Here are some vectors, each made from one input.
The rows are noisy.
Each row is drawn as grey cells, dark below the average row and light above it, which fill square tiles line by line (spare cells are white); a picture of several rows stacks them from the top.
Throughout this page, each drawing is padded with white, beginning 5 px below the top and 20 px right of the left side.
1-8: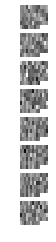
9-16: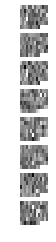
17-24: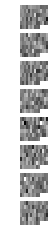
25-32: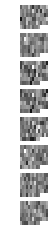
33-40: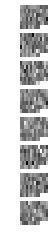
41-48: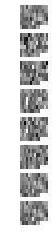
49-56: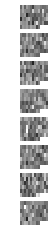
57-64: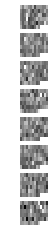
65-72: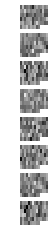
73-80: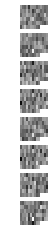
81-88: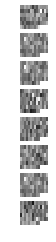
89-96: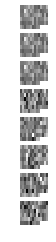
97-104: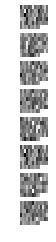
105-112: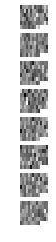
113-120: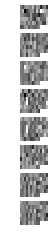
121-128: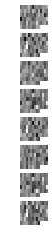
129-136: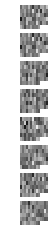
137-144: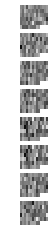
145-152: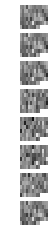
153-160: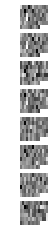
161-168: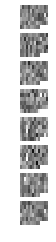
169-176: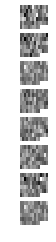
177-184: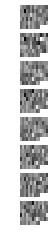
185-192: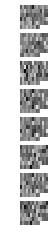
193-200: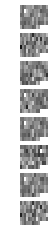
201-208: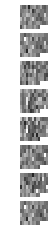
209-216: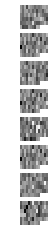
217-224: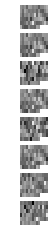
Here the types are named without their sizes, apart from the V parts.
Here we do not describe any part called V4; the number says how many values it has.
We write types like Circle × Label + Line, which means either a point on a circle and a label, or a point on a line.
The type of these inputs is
(Bool × (Tree + Unit) + List(V4)) × Label.
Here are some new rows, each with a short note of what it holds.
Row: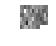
a label, together with the empty list
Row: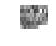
a label and a true/false value
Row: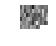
a label, together with a list of one item
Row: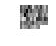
a label, together with a list of two items
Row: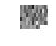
a label, together with a list of two items
